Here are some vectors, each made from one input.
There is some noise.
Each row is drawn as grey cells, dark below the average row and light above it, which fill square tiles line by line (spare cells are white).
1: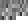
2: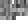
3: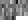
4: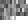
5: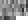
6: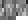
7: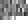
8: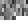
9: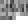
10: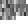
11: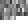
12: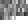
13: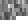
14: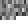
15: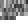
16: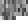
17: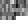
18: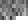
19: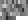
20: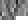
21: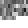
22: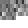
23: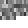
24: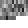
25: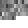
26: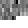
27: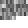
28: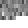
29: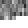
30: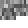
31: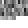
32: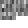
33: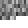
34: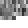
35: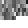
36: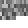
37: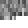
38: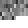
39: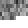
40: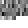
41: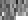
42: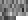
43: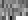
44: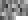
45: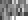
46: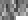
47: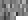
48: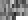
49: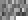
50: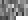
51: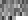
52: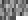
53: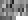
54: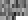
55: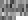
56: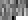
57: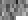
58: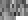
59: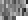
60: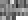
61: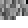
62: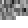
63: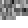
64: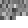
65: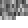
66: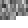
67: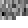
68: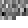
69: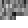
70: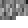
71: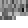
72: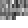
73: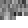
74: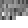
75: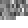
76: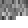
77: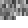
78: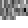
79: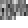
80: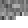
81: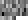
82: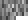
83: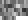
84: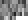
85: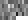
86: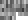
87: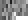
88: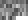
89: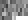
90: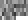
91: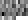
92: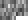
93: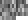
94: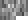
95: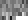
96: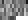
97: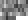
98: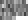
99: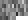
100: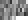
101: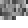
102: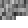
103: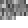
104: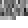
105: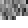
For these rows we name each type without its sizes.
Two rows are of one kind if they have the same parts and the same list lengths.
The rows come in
2 kinds.
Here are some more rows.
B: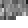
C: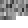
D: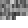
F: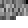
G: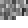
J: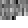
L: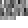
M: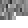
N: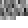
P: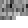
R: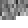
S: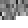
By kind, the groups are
B, C, F, G, J, M, P, R, S
D, L, N

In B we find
three labels and a true/false value.
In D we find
a label and a true/false value.
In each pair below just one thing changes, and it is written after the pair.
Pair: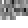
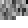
the true/false value
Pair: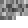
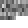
one of the three labels
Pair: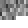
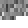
one of the three labels
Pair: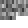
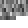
the true/false value
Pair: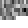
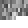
one of the three labels
